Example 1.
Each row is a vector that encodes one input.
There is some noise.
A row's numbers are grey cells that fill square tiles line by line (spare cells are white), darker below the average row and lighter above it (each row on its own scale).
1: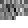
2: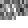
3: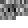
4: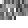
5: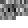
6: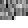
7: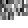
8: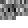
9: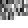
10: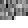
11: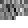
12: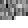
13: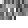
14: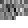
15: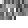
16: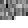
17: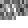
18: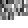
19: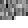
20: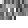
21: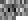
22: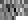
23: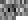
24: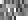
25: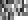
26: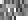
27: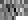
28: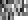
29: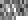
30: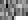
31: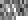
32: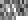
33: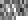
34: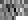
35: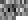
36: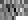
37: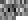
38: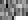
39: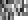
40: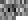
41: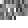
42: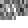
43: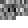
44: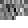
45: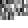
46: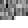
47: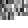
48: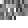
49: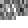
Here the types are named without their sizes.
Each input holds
a point on a line.
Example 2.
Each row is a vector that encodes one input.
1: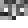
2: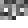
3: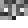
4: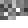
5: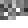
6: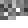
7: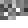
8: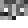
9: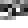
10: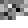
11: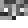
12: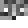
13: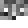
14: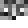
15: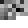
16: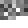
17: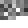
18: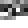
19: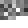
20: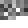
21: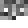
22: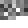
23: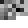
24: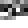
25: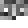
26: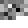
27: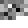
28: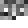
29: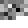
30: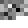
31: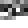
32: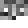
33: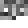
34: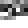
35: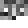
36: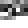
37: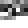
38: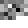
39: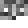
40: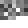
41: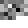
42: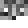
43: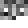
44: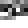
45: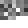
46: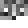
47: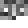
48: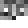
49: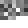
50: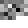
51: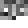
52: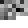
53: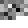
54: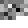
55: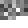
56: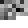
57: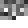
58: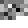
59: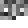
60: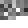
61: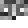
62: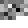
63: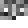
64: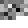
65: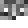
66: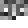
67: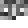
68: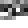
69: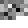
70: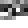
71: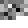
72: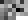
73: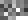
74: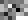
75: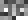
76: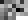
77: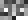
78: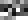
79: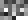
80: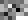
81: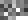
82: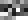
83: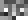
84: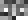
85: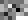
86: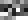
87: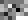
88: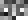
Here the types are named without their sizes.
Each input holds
a point on a line.
